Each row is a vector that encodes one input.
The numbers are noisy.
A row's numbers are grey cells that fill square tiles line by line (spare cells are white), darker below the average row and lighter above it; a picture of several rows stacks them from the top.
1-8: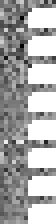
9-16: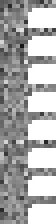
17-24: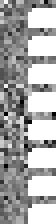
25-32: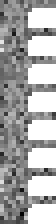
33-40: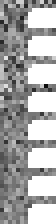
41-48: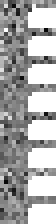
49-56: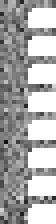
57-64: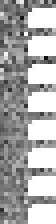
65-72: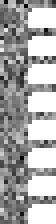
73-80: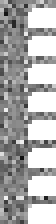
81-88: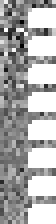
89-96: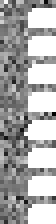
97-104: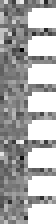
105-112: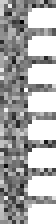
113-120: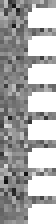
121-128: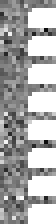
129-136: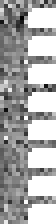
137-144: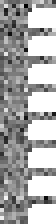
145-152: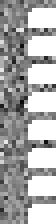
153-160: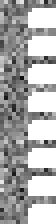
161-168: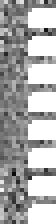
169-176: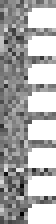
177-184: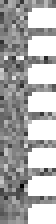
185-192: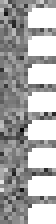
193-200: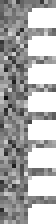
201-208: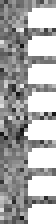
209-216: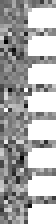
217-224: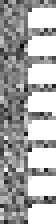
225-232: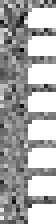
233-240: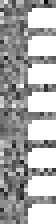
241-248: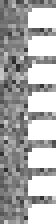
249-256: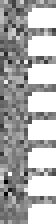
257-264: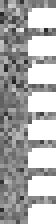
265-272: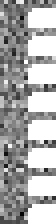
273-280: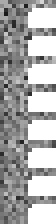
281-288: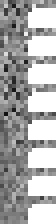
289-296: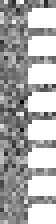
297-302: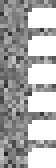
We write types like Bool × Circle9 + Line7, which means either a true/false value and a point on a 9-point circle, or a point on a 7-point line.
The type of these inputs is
Bool × (Tree9 + Unit) + Tree7.
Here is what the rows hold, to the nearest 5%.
About 40% of them hold a node of a 7-node tree. The rest hold a true/false value, together with either a fixed value, or a node of a 9-node tree.
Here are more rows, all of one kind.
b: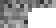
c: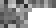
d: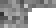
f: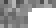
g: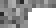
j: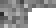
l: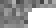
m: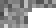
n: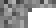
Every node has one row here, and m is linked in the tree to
c.
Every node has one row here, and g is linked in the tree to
c, j and l.
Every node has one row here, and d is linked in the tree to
b and j.
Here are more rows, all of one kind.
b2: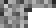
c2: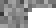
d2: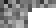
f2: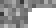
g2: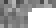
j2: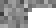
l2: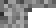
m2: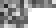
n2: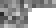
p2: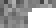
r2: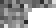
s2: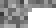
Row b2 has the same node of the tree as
c2, g2, j2 and p2.
